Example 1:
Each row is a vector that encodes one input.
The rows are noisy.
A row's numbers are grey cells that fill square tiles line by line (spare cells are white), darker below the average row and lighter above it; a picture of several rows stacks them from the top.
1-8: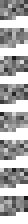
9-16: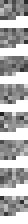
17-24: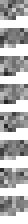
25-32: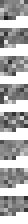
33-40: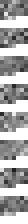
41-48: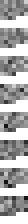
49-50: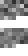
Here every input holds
four true/false values.
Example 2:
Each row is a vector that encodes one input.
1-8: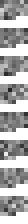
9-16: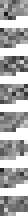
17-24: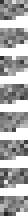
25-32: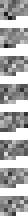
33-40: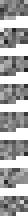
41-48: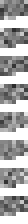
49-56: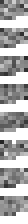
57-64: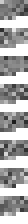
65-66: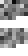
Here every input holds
four true/false values.
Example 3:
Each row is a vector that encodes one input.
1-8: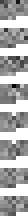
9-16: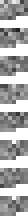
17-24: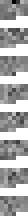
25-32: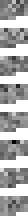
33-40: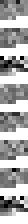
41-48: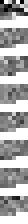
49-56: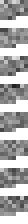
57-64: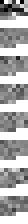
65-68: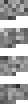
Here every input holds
either a fixed value, or four true/false values.
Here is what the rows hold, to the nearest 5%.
About 5% of them hold a fixed value. The rest hold four true/false values.
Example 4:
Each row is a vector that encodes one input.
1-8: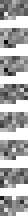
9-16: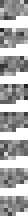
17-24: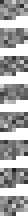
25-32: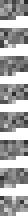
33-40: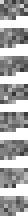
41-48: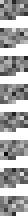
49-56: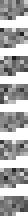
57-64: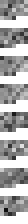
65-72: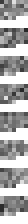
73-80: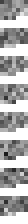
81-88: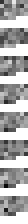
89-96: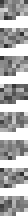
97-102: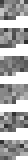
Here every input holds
four true/false values.
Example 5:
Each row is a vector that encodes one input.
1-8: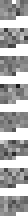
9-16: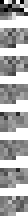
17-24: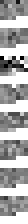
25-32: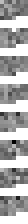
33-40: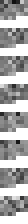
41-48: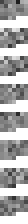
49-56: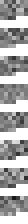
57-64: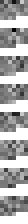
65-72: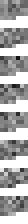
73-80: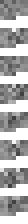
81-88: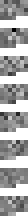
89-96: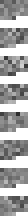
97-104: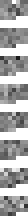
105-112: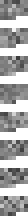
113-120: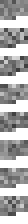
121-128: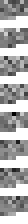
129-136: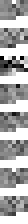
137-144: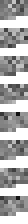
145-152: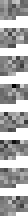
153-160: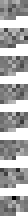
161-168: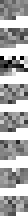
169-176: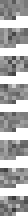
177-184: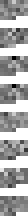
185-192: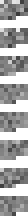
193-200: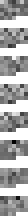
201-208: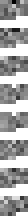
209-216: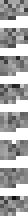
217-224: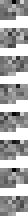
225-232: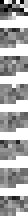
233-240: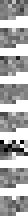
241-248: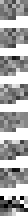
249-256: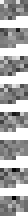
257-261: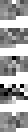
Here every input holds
either a fixed value, or four true/false values.
